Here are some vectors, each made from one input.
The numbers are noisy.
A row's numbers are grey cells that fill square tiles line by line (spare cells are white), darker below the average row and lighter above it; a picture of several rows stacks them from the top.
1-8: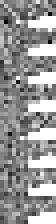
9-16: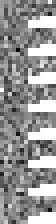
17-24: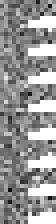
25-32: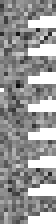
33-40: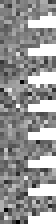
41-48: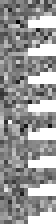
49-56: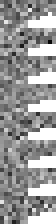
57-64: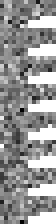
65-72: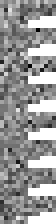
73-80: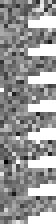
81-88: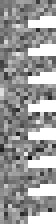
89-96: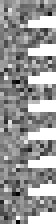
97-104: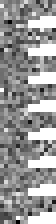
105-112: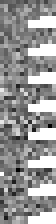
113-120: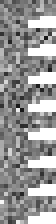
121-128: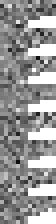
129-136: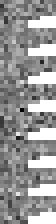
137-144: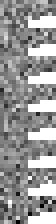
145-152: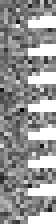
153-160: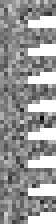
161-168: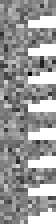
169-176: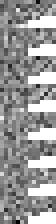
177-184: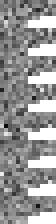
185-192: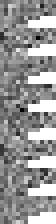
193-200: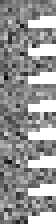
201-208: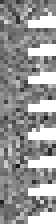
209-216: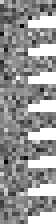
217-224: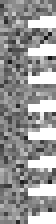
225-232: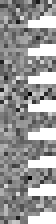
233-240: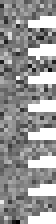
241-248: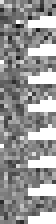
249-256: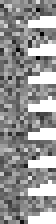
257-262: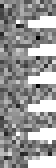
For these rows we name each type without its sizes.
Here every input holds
a node of each of three trees, together with either a fixed value, or a node of a tree.
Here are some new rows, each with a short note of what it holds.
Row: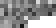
a node of each of four trees
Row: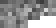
a node of each of three trees
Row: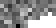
a node of each of three trees
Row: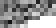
a node of each of three trees
